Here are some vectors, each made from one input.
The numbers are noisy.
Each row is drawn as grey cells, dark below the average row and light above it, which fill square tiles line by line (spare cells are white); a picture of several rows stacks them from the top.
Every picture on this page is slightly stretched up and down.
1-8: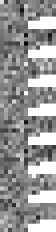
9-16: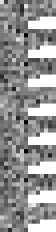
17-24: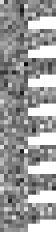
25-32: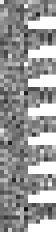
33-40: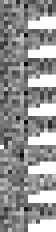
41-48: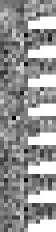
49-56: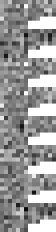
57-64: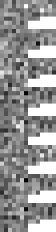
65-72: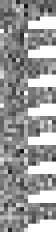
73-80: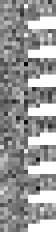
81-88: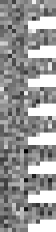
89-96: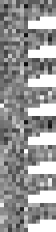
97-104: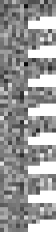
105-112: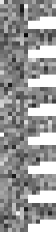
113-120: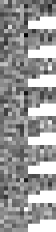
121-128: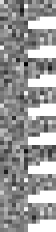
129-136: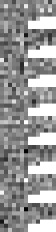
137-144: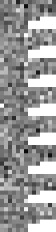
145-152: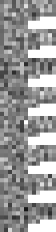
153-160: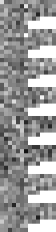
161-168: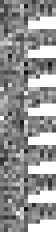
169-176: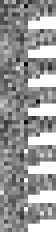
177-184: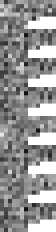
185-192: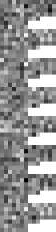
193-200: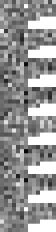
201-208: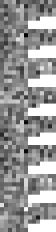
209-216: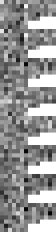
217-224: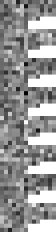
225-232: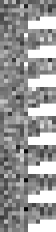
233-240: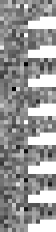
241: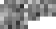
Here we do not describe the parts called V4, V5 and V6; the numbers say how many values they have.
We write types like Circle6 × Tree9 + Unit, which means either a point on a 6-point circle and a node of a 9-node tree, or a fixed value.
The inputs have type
Bool × Line8 × V5 + (Tree7 + V6) × V4.
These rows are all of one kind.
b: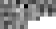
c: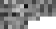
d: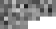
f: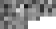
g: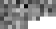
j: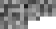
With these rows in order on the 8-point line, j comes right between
c and d.
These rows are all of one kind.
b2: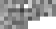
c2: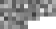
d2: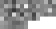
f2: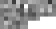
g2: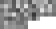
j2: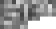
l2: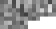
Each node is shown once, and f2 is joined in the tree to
d2, g2 and l2.
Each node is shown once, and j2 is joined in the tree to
g2.
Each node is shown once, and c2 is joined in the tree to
l2.
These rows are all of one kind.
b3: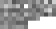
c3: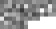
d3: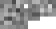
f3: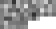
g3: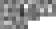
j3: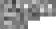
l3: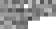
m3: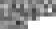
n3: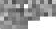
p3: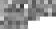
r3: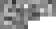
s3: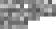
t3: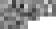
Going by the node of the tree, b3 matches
l3, n3, p3 and s3.
